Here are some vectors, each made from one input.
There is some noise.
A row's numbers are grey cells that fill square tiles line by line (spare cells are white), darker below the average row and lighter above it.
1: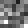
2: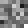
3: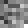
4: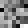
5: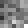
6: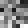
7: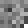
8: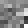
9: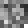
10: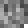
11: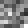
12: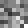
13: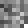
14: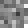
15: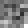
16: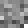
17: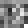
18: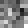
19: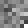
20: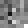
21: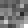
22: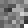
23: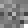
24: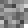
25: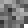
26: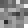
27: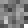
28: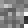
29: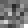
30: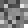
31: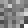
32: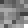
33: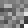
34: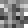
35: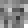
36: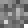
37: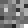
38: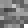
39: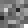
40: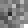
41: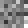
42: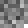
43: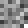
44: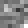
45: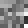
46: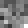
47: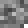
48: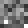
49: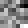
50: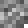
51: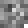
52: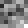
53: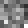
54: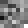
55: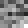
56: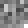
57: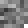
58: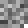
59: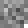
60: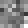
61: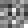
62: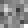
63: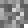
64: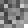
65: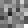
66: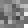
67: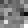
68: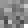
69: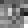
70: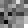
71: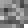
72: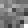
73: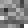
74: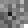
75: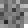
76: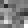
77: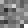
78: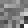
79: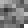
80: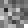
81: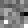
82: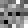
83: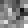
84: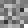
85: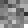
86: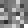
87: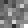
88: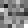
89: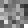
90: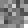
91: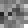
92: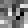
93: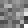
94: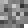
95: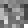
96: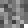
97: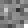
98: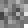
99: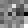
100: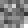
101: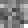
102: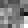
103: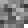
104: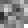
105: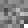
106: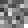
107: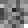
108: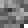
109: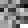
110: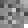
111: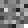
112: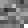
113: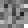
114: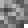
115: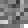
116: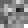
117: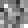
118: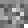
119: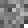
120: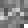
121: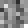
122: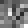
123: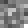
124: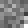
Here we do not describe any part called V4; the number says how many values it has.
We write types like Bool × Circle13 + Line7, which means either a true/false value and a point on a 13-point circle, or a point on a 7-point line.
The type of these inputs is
List2(Bool × V4).
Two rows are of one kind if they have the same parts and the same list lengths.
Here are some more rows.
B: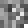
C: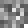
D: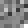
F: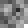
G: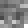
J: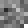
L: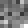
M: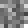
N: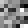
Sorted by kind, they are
B, C, J
D, F, G, L, M
N

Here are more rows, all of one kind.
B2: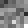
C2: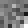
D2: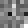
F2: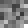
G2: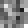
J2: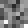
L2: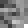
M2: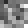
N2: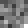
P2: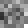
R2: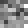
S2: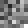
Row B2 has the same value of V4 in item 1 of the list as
L2, M2, R2 and S2.
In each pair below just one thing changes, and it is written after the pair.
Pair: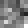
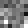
the value of V4 in item 2 of the list
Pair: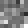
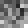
the true/false value in item 1 of the list
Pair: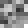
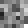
the true/false value in item 1 of the list
